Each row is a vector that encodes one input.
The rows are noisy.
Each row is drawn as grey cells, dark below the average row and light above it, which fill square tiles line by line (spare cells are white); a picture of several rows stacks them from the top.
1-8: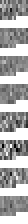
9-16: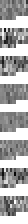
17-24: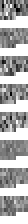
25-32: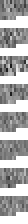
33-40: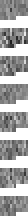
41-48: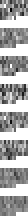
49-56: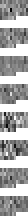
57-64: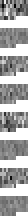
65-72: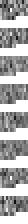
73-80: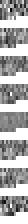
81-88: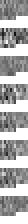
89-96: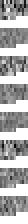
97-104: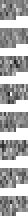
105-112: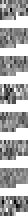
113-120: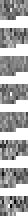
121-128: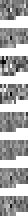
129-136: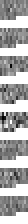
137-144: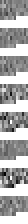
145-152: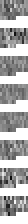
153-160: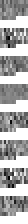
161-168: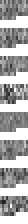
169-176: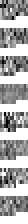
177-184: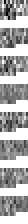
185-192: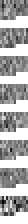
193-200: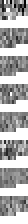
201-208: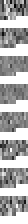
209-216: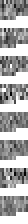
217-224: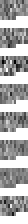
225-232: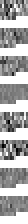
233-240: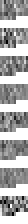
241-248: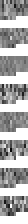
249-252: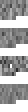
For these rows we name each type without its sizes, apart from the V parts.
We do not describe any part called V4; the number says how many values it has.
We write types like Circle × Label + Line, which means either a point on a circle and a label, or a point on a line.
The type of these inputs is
(Label + Tree) × (Line + List(V4)).
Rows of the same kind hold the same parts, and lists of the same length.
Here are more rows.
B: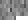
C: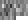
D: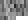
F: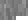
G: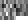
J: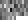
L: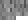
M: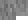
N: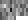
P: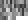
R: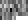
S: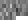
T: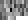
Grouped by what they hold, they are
B, L
C, D
F
G
J, R
M
N, P, T
S

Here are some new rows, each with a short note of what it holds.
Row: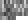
a point on a line and a node of a tree
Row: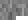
a node of a tree, together with a list of two items
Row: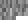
a label, together with a list of two items
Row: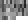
a node of a tree, together with the empty list
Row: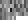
a node of a tree, together with a list of two items
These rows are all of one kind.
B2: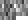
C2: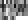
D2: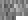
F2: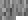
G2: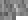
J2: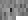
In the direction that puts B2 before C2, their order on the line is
D2, B2, G2, J2, F2, C2.
